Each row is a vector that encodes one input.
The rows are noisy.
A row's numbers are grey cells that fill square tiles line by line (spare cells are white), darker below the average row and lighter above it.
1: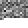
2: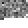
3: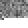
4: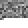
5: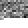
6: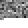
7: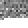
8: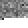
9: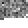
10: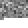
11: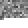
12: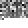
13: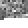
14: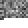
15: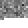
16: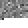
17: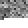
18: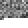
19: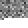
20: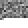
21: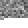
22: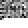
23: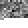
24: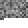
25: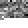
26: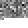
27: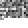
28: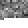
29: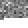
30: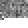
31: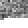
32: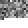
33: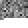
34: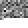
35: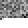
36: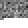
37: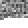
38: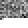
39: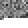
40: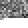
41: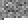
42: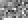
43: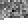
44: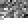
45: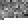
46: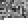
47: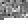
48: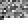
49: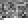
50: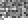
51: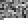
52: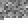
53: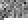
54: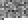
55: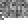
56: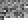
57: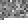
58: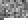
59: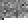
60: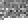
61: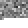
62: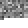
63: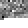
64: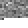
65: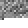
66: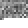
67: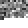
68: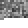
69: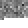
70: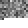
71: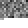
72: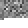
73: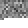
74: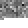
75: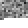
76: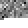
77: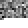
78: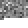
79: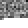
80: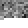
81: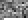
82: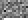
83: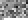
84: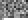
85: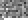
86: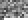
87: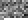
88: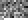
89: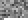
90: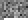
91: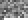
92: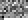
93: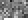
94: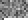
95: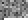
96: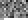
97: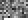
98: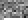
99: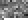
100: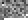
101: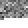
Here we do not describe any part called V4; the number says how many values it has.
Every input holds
a point on a 7-point line, together with either a node of a 7-node tree, or a value of V4.
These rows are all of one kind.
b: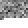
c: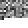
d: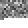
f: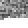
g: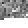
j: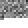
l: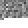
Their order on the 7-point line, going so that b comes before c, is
b, j, c, l, d, f, g.
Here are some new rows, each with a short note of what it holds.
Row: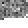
a point on a 7-point line and a node of a 7-node tree
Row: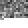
a point on a 7-point line and a value of V4
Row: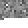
a point on a 7-point line and a node of a 7-node tree
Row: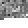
a point on a 7-point line and a node of a 7-node tree
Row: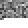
a point on a 7-point line and a value of V4
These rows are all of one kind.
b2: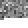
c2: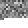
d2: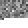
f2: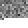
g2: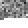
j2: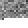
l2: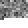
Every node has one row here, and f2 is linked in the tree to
l2.
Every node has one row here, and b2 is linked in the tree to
d2 and g2.
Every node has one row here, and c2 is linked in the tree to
j2.
